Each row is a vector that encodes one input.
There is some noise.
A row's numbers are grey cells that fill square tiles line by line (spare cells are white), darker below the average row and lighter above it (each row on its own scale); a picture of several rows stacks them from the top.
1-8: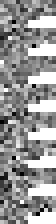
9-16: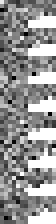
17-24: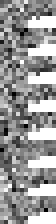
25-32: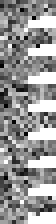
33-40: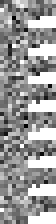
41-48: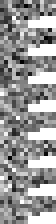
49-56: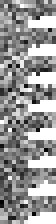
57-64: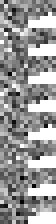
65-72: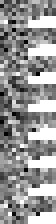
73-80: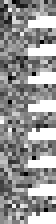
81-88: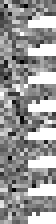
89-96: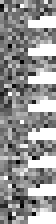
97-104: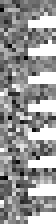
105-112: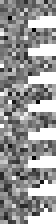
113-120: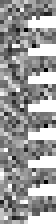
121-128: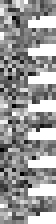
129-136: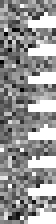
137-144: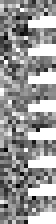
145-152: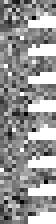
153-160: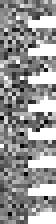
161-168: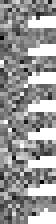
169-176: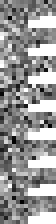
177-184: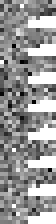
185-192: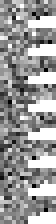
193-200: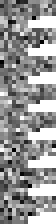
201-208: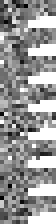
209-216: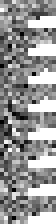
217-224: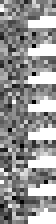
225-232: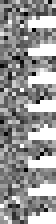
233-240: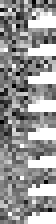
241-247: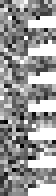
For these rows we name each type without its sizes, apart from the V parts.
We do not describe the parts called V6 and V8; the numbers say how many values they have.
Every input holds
a value of V8, together with either a label, a true/false value and a value of V6, or a point on a line.
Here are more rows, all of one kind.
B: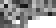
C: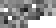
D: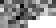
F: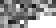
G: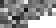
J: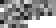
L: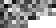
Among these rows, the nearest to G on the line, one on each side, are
F and J.
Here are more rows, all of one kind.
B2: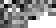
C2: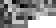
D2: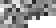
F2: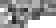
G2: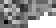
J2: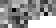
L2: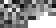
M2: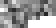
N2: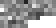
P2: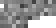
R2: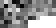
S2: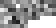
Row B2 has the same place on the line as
G2, P2 and R2.
